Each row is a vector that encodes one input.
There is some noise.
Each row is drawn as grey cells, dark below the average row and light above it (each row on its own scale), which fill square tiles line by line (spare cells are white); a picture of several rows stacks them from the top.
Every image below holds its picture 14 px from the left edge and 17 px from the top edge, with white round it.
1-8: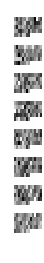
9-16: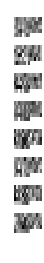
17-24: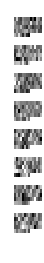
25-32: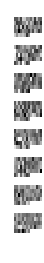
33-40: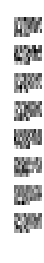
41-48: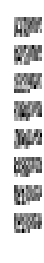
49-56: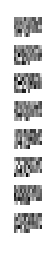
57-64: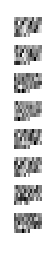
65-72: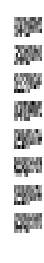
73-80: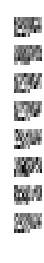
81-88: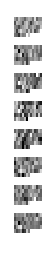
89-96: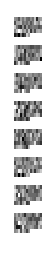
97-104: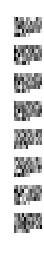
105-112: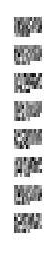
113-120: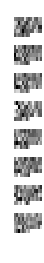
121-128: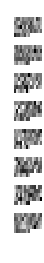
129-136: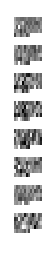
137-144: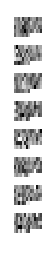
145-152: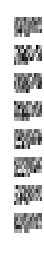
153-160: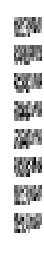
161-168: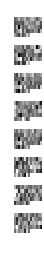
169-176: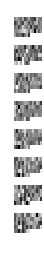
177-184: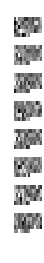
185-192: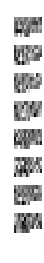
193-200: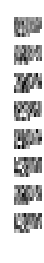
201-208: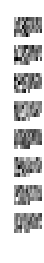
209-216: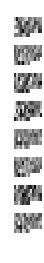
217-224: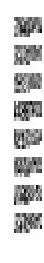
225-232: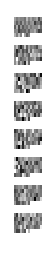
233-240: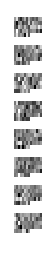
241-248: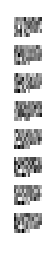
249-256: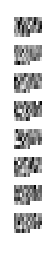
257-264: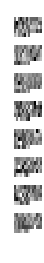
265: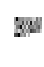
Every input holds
a list of up to two points on an 11-point circle.
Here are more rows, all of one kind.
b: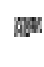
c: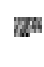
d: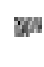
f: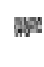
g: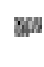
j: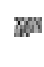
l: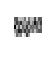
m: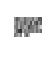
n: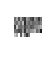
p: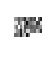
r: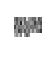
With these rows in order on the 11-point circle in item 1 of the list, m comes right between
g and l.
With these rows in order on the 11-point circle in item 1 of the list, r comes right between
f and l.
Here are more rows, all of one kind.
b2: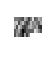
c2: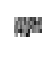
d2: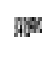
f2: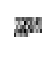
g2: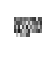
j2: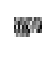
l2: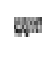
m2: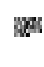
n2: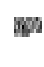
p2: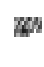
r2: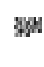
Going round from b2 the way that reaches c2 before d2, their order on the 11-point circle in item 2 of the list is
b2, c2, p2, f2, n2, g2, j2, l2, m2, r2, d2.
